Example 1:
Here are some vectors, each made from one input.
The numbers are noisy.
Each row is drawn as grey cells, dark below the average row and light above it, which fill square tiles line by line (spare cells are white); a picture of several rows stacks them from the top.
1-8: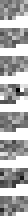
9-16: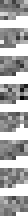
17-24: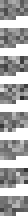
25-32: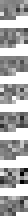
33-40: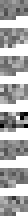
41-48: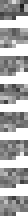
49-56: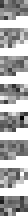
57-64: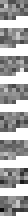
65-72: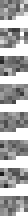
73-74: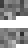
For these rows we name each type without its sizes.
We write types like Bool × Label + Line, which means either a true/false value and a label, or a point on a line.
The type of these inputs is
Label.
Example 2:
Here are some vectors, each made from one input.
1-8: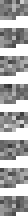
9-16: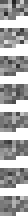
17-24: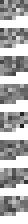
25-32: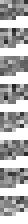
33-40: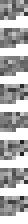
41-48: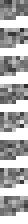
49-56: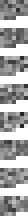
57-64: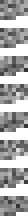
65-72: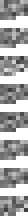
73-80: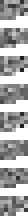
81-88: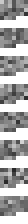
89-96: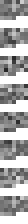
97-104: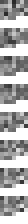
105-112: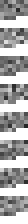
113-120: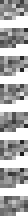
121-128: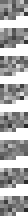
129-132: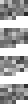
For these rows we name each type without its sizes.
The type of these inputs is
Line.
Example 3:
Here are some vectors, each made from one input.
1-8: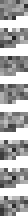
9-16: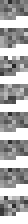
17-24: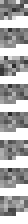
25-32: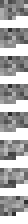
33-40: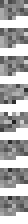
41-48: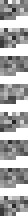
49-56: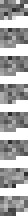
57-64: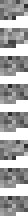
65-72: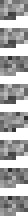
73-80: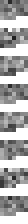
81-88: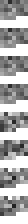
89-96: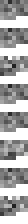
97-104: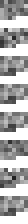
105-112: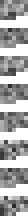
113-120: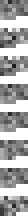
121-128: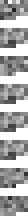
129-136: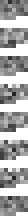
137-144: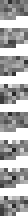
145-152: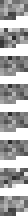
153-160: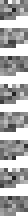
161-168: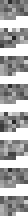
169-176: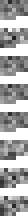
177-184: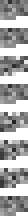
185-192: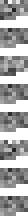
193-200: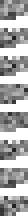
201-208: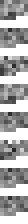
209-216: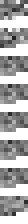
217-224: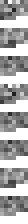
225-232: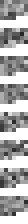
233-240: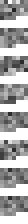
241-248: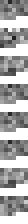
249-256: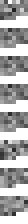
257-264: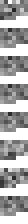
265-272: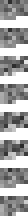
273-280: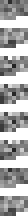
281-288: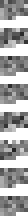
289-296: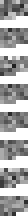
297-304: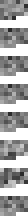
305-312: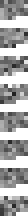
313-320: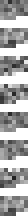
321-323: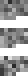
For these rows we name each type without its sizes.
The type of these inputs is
Bool × Bool × Bool.
